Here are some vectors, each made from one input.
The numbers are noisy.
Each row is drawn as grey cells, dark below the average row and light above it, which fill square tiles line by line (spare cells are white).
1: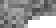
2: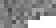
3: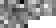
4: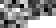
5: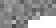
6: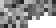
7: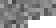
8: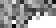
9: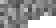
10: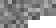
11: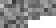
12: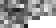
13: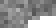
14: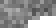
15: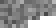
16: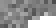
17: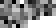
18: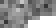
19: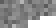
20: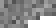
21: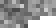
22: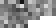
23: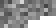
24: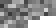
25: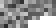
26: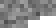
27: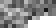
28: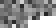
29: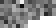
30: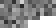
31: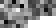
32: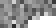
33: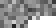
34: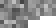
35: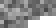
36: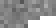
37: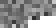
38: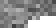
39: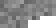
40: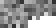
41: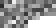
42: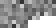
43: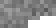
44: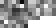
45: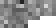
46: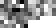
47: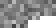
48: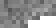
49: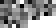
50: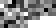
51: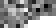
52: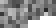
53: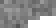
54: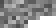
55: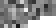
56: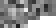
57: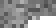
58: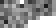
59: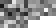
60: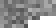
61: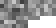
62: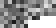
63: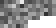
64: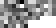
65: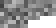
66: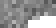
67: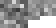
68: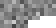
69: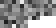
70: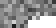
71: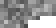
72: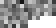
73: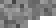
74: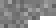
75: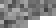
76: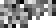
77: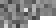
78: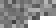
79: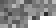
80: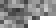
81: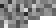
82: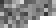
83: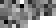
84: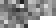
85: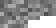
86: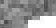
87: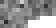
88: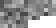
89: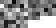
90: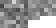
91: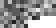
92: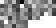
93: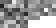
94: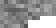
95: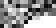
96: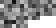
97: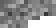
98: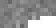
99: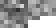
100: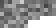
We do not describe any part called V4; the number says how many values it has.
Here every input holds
a list of up to two items, each a true/false value and a value of V4.
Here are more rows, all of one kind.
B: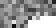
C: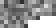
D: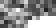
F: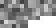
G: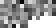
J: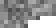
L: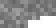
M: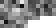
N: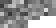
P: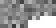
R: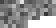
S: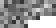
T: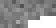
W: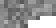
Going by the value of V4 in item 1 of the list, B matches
F, N and T.
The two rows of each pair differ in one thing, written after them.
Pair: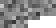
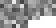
the value of V4 in item 2 of the list
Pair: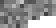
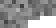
the value of V4 in item 1 of the list
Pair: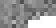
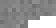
the value of V4 in item 1 of the list
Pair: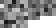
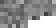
the true/false value in item 1 of the list
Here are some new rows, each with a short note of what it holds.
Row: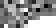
the empty list
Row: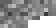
a list of one item
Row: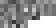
the empty list
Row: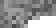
a list of two items
